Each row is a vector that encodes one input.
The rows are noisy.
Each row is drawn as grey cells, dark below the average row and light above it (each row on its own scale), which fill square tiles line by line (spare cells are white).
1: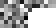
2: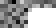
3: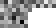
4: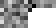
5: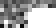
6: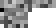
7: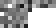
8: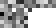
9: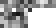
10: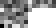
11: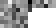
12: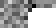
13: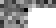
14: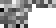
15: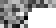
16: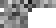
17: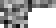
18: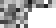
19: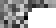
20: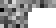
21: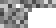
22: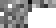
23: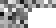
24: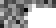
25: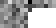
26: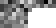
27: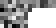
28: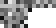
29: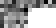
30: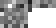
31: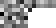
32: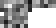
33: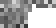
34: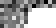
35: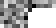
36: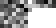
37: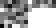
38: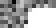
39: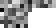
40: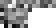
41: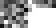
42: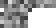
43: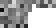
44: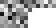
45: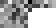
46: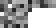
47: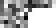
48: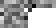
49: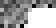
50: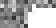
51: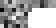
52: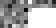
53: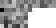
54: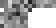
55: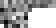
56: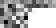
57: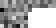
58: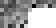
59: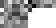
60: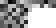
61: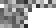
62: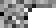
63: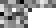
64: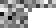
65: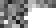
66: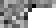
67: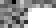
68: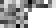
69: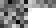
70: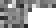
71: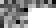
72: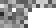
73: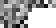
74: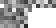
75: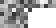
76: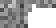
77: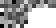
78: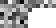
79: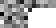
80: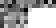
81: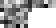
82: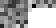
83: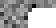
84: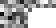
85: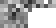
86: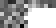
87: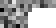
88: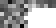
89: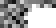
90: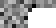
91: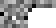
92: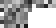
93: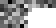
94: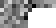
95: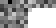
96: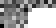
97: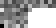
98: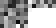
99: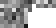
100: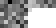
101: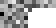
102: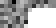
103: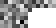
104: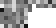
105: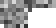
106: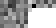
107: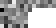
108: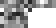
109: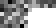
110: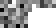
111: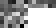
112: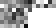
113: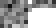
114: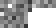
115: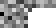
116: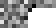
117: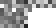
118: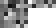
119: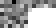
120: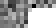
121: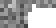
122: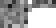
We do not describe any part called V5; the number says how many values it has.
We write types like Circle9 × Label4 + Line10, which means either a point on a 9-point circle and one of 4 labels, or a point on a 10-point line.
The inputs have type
(Bool × Bool × Bool + V5) × Line8.
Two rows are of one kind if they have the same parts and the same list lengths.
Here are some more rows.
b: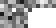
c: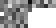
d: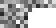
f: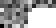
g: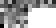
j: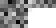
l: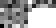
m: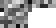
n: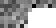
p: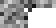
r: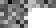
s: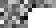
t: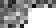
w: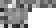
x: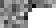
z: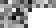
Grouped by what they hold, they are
b, c, d, m, p, s, w, x, z
f, g, j, l, n, r, t

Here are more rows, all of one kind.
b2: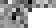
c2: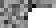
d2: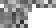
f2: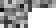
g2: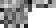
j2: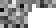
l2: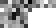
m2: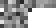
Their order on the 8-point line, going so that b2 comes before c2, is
j2, f2, g2, d2, b2, l2, c2, m2.
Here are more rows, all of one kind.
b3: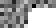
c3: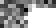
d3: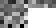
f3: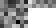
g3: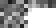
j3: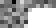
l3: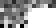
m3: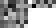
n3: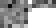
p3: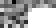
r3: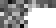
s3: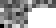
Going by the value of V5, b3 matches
j3 and p3.
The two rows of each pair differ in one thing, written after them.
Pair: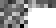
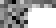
the value of V5
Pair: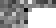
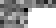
the value of V5
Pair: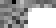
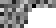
the place on the 8-point line
